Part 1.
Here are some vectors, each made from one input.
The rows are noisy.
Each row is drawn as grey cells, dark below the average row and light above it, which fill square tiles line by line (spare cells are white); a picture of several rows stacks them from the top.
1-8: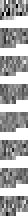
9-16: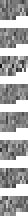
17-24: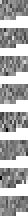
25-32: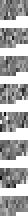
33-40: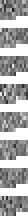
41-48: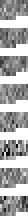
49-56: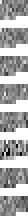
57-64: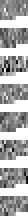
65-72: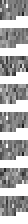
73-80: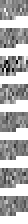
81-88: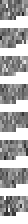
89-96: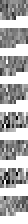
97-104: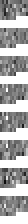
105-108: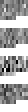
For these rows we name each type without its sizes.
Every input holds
either a fixed value, or a node of a tree.
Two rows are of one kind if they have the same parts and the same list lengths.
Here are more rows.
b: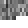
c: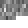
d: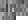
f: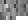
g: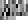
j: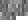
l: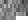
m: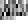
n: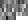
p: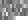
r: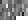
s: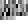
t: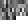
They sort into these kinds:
b, c, d, f, j, l, n, p, r, t
g, m, s

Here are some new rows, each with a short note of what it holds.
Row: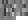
a node of a tree
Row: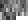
a node of a tree
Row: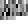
a fixed value
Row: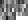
a node of a tree
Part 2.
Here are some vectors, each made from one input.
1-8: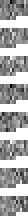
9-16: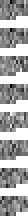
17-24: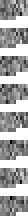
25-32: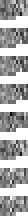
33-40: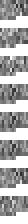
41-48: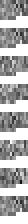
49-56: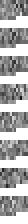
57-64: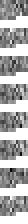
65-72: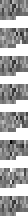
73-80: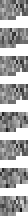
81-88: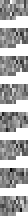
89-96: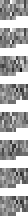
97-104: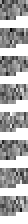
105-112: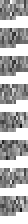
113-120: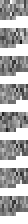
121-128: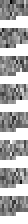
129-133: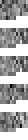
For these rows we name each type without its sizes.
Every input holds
three true/false values.
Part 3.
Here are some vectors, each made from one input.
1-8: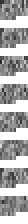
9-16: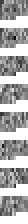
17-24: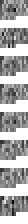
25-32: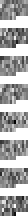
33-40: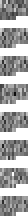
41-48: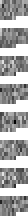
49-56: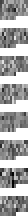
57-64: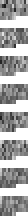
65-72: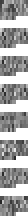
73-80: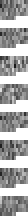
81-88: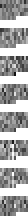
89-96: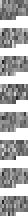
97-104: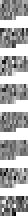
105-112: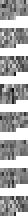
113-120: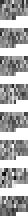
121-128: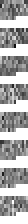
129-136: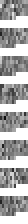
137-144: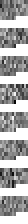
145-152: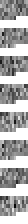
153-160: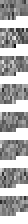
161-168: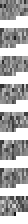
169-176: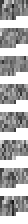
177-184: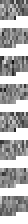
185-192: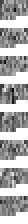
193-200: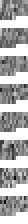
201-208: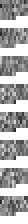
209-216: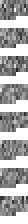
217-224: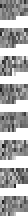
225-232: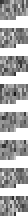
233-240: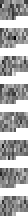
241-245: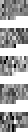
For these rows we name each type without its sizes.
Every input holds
a point on a line.
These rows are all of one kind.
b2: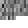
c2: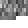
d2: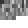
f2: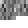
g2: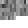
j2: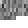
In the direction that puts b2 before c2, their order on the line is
d2, g2, b2, f2, j2, c2.
